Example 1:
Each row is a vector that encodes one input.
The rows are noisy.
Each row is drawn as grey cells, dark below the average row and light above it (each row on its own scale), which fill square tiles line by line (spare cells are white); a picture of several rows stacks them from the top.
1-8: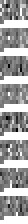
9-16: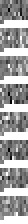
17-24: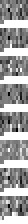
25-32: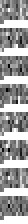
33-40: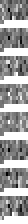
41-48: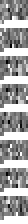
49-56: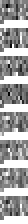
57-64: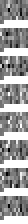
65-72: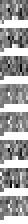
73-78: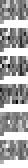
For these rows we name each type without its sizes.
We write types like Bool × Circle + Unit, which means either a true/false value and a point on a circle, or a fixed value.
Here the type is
Line.
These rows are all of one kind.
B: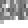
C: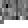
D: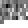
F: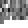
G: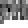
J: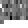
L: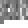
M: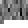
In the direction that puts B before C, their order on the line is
F, B, G, D, M, C, J, L.
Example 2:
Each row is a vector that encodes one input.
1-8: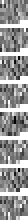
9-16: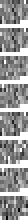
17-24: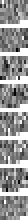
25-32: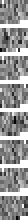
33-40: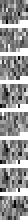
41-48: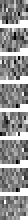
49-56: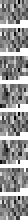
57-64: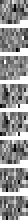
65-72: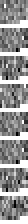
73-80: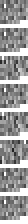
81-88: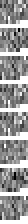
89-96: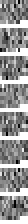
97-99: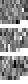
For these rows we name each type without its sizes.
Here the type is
Label.
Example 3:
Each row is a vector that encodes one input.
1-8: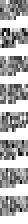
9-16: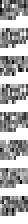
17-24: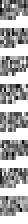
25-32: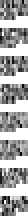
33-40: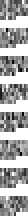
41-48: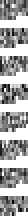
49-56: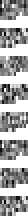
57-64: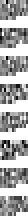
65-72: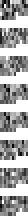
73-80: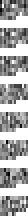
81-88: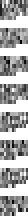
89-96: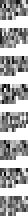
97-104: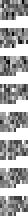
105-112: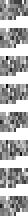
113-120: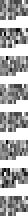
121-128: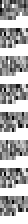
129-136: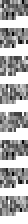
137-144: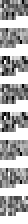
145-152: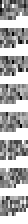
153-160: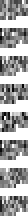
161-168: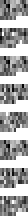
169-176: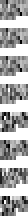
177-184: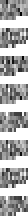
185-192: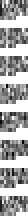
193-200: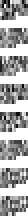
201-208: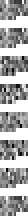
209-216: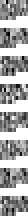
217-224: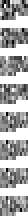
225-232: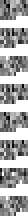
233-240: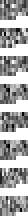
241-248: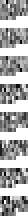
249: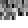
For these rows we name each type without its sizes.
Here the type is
Line.
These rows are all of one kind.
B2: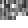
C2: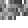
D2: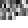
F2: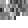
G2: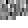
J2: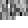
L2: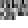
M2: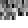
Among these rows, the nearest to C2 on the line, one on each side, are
D2 and F2.
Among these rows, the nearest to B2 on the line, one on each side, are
F2 and L2.
